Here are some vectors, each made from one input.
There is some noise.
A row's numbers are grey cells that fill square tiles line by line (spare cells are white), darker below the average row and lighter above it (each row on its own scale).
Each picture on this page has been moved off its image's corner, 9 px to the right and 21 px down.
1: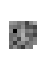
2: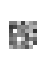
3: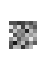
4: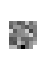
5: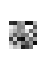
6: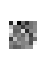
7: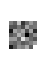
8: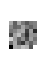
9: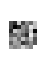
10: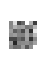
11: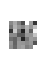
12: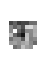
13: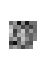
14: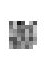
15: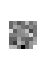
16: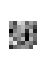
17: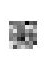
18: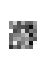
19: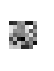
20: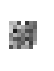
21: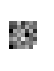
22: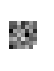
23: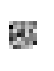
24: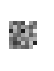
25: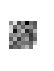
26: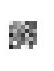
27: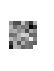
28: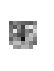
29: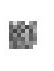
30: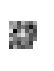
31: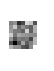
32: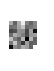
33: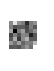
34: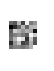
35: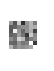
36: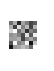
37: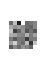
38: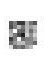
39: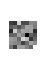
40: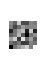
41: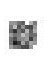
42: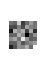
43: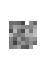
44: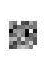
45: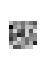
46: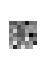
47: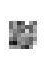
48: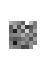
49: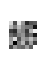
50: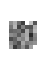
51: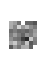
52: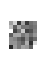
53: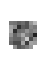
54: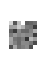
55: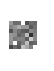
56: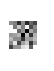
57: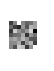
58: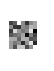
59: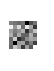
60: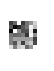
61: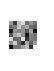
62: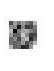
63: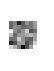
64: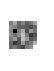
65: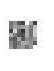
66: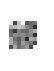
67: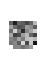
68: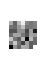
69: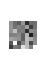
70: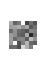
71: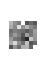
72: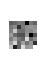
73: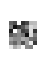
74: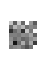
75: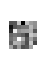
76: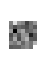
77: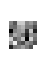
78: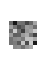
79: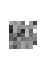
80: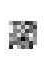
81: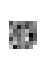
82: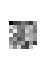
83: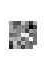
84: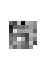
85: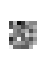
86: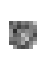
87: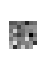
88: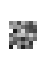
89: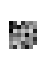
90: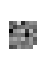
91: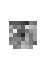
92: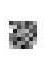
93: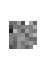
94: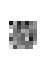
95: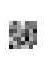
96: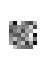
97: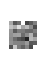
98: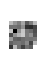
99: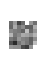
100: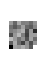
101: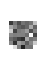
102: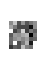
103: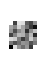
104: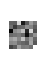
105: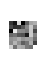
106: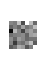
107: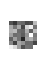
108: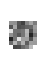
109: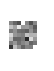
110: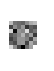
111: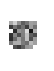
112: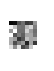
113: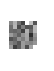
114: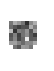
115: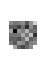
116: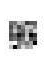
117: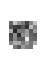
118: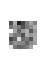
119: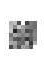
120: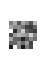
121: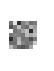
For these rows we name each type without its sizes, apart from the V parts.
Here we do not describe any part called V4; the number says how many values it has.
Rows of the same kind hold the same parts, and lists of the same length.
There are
2 kinds of row.
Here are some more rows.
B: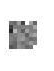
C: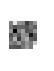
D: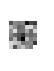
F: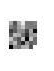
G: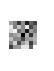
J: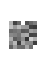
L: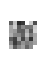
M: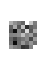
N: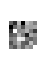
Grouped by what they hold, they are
B, F, N
C, D, G, J, L, M

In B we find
a point on a line and a value of V4.
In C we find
a point on a line and four true/false values.
